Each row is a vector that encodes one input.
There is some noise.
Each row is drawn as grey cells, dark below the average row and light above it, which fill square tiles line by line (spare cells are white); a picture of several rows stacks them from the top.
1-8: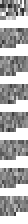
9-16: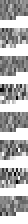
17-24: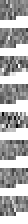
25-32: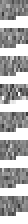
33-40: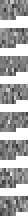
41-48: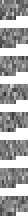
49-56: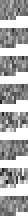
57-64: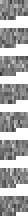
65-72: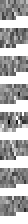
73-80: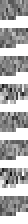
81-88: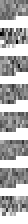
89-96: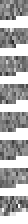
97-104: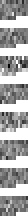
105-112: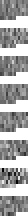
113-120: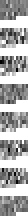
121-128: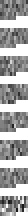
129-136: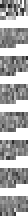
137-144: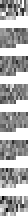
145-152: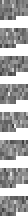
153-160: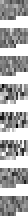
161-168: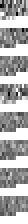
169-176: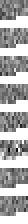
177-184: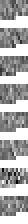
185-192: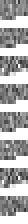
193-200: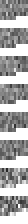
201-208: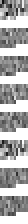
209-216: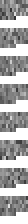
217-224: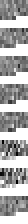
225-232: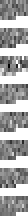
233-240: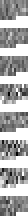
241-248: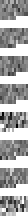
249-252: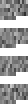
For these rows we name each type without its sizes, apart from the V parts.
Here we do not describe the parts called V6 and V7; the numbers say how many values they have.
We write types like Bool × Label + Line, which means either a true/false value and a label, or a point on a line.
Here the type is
(Bool × Bool × Bool + Label) × V6 + V7.
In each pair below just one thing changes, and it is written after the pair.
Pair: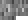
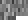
one of the three true/false values
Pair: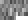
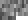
one of the three true/false values
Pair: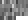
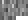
one of the three true/false values
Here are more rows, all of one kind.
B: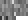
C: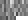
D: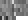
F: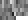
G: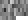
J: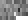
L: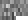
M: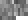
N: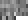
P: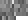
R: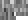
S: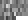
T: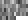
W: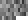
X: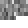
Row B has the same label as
C, D, L and S.
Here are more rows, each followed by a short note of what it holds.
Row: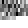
a value of V7
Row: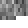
a label and a value of V6
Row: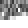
a value of V7
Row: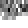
a value of V7
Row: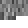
three true/false values and a value of V6
